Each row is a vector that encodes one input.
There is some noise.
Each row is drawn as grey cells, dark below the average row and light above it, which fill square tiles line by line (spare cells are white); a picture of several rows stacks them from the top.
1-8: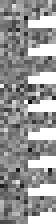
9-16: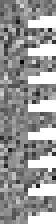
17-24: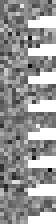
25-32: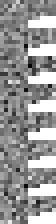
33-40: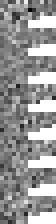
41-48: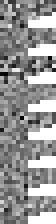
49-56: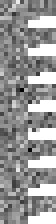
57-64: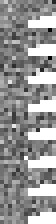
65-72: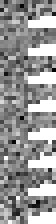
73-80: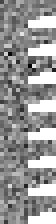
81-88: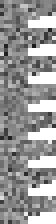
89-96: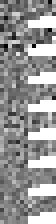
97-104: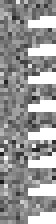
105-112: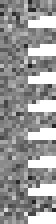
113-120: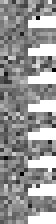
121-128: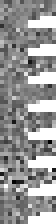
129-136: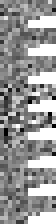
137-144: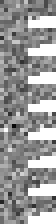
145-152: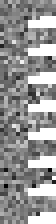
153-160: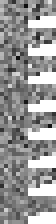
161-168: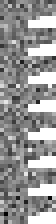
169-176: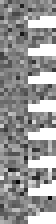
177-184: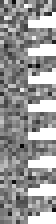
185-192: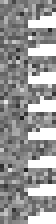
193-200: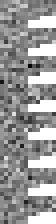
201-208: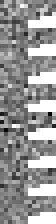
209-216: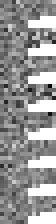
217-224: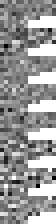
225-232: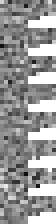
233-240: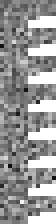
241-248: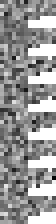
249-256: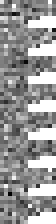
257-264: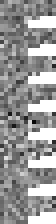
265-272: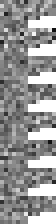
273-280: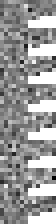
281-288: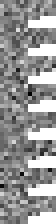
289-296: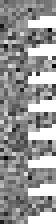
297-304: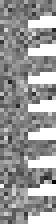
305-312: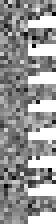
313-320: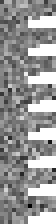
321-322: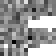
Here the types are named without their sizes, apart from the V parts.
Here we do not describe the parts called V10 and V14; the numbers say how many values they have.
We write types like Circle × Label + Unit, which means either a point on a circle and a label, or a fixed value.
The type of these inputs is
(Bool × Bool × Bool × (Tree + V10) + Unit) × V14.
